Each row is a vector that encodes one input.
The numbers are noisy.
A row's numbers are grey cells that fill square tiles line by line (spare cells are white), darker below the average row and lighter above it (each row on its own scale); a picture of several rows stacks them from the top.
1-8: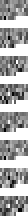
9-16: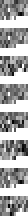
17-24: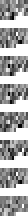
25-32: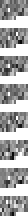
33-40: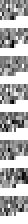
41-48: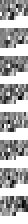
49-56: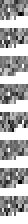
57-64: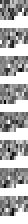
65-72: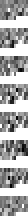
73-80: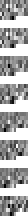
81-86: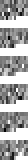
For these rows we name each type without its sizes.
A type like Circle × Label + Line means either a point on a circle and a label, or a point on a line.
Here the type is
Bool × Label + Unit.
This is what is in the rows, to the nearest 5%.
About 5% of them hold a fixed value. The rest hold a label and a true/false value.
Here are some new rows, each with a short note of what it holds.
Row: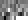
a label and a true/false value
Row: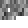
a label and a true/false value
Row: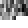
a fixed value
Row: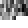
a fixed value
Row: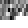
a label and a true/false value
